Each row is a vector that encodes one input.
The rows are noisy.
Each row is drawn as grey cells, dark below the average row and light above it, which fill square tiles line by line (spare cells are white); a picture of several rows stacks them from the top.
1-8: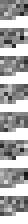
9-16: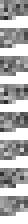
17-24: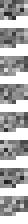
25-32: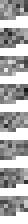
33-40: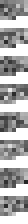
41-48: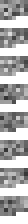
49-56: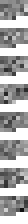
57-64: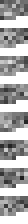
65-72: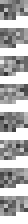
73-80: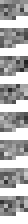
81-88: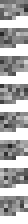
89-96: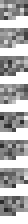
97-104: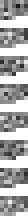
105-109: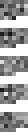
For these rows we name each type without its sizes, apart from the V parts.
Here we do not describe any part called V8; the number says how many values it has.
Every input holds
a true/false value, together with either a point on a line, or a value of V8.
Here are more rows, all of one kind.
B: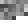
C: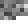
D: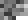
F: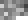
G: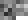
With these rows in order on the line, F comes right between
B and G.
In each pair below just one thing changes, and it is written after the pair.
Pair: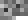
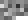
the value of V8
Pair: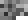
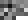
the value of V8
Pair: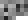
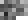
the true/false value
